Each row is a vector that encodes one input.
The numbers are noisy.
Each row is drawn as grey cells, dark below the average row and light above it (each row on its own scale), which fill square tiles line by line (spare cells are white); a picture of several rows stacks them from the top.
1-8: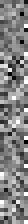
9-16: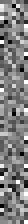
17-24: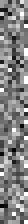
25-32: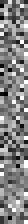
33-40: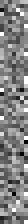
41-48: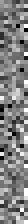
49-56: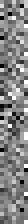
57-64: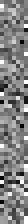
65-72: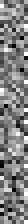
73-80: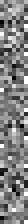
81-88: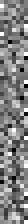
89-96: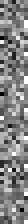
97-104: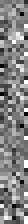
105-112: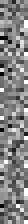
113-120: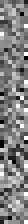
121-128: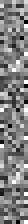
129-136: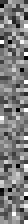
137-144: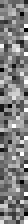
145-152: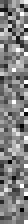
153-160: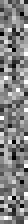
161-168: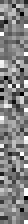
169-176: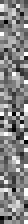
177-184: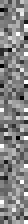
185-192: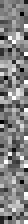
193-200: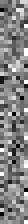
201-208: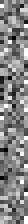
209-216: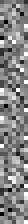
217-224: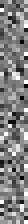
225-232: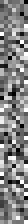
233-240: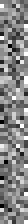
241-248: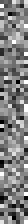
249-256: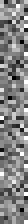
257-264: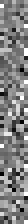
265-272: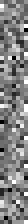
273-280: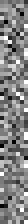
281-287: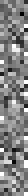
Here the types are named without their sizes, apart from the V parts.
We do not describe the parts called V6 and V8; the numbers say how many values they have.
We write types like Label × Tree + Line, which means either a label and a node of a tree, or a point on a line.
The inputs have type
List(Line) + V6 × V8.
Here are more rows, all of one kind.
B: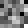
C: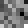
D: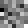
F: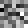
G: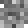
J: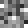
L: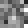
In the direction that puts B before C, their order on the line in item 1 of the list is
D, F, G, J, L, B, C.
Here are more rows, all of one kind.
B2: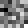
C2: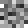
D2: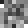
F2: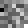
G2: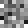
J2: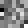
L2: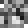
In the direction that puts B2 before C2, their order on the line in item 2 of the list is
D2, B2, C2, G2, J2, F2, L2.
